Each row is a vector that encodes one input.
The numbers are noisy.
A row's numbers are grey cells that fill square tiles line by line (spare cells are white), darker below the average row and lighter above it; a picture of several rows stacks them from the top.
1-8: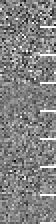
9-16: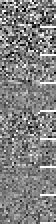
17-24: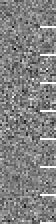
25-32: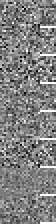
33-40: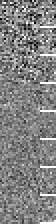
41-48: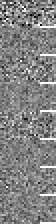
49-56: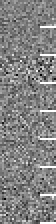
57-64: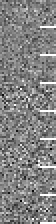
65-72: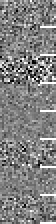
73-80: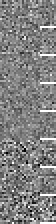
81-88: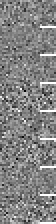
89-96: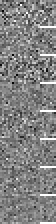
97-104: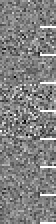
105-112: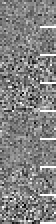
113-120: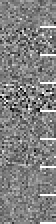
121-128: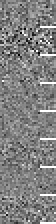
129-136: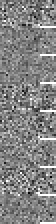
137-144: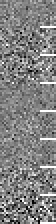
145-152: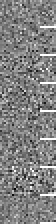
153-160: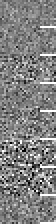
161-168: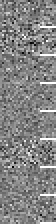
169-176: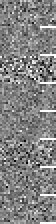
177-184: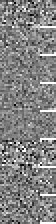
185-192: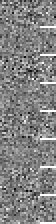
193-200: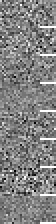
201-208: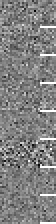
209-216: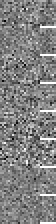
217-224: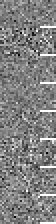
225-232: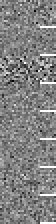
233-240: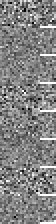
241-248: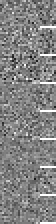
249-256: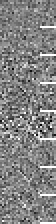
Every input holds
a point on a 9-point circle, a node of an 11-node tree and a true/false value, together with either a fixed value, or a node of an 11-node tree.
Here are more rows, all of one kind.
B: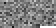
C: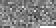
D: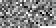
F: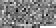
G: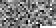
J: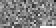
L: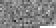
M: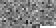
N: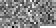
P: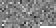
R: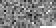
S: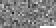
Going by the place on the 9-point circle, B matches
N and P.
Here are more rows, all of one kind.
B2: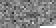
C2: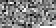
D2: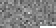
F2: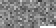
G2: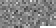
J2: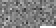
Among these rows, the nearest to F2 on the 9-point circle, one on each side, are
G2 and J2.
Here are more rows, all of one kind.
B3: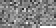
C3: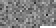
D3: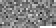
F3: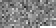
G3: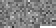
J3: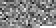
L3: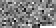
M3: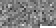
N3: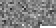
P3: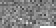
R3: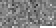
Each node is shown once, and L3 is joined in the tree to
M3 and P3.
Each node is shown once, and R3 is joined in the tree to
F3 and J3.
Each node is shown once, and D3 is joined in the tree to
N3.
